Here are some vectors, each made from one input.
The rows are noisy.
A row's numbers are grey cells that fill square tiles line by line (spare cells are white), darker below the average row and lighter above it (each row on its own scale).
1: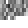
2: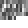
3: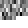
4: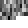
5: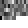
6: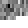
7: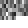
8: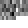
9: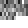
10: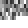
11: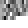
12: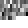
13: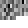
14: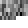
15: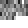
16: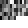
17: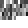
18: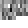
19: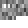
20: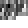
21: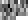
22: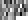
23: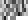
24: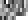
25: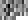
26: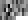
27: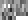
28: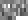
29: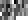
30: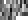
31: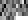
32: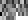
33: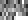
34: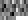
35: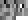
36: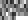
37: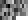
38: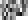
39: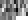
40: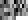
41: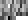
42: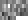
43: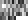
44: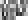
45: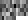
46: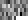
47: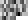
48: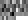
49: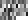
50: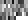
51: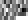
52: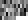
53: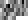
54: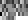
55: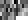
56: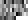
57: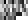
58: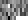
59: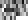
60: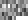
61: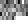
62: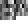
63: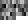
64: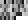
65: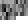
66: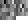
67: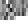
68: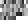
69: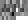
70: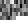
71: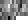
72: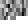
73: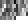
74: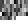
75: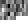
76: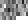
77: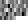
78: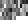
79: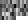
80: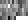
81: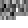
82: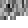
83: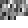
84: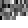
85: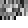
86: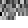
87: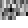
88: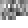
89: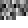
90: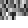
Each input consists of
either a point on a 5-point line, or a point on a 7-point line and a node of a 9-node tree.
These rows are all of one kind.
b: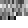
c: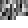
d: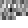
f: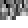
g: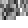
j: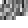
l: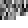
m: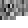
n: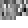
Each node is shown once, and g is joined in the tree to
c, d and m.
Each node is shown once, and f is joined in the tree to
c.
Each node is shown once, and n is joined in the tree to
d and l.
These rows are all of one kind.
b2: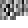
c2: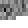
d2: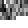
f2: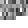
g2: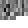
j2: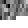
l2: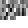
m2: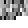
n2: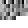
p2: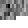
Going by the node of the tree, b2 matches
c2, d2 and g2.
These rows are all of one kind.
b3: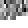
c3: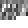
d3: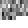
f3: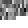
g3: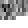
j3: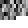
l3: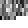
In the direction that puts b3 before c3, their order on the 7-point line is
f3, g3, b3, l3, j3, d3, c3.
